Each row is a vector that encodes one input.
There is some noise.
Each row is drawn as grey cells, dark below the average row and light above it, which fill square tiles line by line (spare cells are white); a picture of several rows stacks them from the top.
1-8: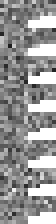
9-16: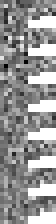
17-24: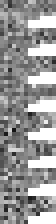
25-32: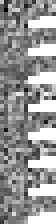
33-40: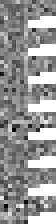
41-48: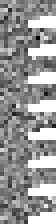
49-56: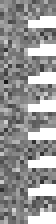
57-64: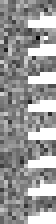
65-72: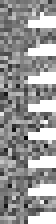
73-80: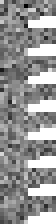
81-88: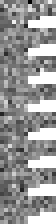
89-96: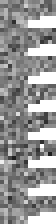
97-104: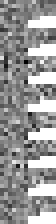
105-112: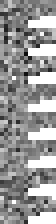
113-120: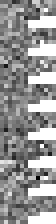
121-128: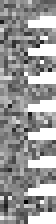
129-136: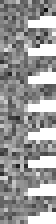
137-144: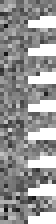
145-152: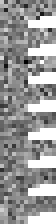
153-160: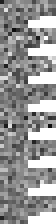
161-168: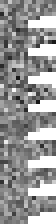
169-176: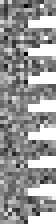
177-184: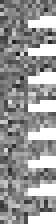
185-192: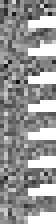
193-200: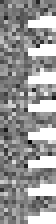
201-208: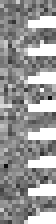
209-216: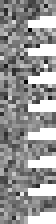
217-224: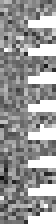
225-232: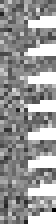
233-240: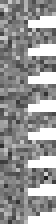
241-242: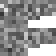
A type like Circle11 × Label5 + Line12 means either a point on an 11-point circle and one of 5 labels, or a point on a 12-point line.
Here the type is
Bool × Bool × Bool × Bool × Tree9 + Label12 × Label12.
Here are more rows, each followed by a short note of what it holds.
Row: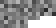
a node of a 9-node tree and four true/false values
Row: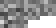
a node of a 9-node tree and four true/false values
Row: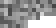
a node of a 9-node tree and four true/false values
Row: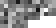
two labels (each one of 12)
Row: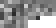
a node of a 9-node tree and four true/false values
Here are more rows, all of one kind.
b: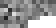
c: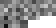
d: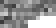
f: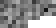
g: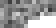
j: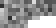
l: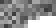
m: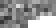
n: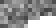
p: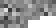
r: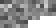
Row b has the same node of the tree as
c, d, m and p.
